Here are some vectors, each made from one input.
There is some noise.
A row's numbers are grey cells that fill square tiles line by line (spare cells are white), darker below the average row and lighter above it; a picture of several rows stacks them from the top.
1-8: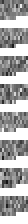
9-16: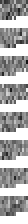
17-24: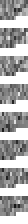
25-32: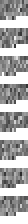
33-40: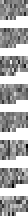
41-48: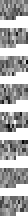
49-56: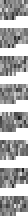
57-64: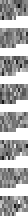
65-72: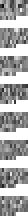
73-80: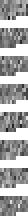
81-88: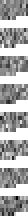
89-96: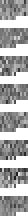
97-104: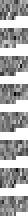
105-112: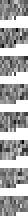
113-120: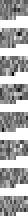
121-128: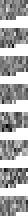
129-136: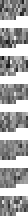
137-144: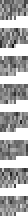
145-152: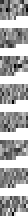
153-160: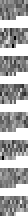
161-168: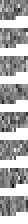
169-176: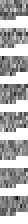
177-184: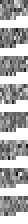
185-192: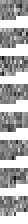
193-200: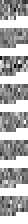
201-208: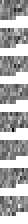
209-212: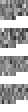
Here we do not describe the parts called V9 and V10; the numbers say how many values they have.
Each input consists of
a value of V9, together with either a node of an 11-node tree and a true/false value, or a value of V10.
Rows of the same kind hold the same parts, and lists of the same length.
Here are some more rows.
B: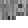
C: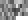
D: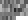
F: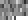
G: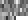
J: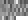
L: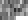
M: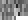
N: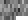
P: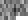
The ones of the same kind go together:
B, M
C, D, F, G, J, L, N, P

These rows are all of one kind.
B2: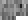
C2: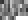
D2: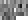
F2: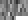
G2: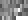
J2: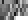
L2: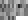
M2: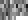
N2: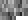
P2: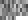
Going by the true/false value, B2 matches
D2, L2, M2 and N2.
